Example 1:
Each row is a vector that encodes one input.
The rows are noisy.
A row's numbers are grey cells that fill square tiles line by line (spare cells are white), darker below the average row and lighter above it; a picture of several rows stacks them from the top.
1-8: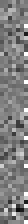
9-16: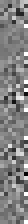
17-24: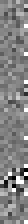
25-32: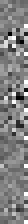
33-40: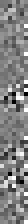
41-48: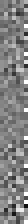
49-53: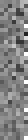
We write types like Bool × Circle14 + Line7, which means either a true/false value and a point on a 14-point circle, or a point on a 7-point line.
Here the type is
Line5.
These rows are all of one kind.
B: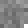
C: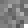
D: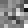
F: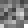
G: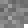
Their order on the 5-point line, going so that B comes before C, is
D, B, C, G, F.
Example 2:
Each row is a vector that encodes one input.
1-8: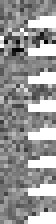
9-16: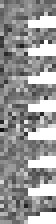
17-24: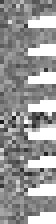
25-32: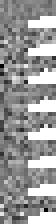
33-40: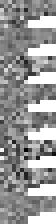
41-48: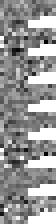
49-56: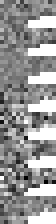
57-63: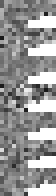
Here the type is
Tree10.
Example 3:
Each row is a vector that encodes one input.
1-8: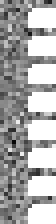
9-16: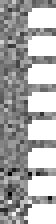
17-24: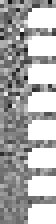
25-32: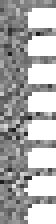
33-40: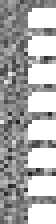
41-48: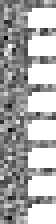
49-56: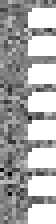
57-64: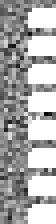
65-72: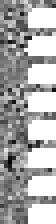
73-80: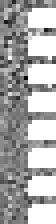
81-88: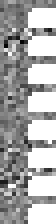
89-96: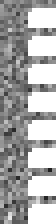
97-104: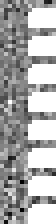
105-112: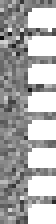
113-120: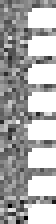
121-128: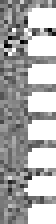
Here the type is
Circle9 + Unit.
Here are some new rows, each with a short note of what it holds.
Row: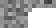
a point on a 9-point circle
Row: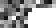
a fixed value
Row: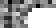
a fixed value
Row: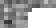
a point on a 9-point circle
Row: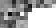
a point on a 9-point circle
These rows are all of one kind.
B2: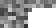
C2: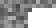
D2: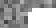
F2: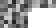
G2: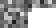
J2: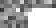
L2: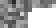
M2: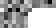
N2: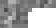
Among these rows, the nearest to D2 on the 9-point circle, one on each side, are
F2 and J2.
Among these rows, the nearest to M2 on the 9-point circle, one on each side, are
G2 and L2.
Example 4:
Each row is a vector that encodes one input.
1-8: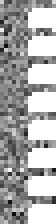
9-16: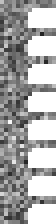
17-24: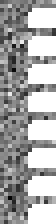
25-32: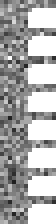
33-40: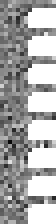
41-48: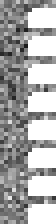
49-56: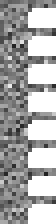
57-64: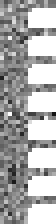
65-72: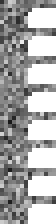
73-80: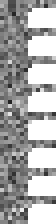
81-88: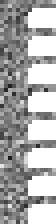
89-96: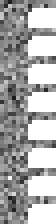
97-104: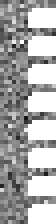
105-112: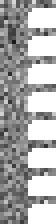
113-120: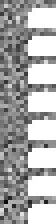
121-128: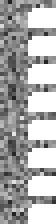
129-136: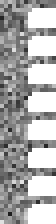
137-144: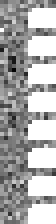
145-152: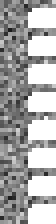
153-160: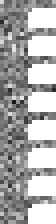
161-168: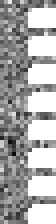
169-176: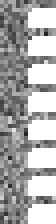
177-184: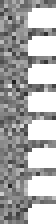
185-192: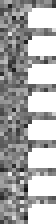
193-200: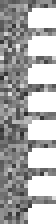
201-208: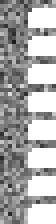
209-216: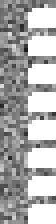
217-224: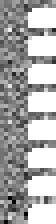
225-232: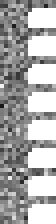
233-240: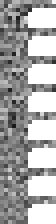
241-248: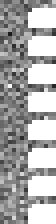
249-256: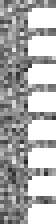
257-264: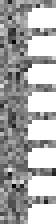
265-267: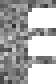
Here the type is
Label9.
